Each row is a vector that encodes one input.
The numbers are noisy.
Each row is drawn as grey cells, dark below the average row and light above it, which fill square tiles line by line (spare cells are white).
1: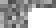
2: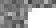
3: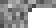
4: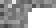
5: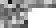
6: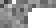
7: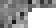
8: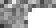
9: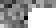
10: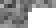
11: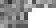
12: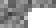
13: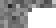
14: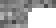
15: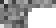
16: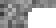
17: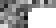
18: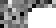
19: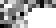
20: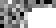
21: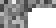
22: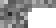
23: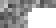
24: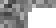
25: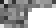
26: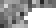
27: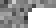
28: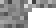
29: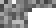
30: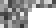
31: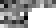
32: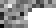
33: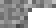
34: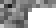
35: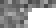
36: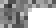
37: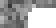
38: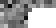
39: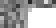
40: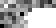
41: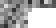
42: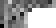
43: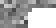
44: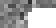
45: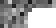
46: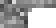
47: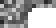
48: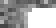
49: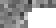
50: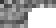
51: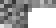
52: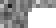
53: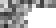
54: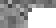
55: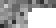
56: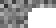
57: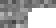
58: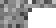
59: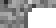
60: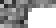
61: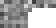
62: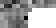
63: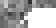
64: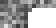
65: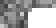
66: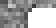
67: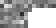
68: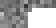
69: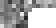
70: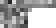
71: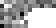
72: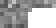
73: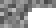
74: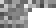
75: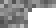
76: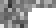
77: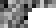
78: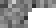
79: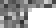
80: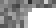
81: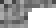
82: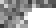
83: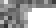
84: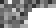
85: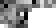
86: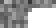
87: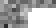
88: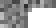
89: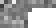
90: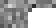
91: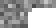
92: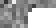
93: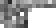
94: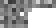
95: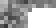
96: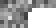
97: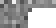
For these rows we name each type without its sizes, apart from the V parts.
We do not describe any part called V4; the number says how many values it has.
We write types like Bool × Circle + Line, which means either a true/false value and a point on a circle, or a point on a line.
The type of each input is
(Bool × Bool × Bool + Line) × V4.
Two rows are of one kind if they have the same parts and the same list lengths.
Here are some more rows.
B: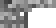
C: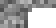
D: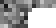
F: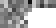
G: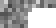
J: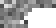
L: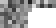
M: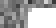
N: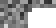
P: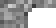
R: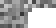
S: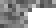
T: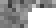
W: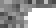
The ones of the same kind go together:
B, C, D, J, P, R
F, G, L, M, N, S, T, W

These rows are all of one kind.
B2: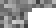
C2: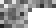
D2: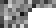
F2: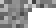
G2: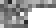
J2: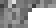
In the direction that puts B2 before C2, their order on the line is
F2, D2, B2, C2, G2, J2.
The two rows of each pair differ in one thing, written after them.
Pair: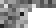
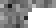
one of the three true/false values
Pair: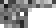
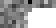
one of the three true/false values
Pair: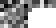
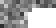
one of the three true/false values
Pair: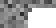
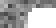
one of the three true/false values
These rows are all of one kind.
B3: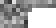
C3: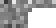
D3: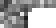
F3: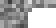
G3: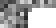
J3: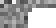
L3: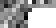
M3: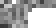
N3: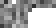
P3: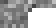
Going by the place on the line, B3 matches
D3, J3, M3 and N3.
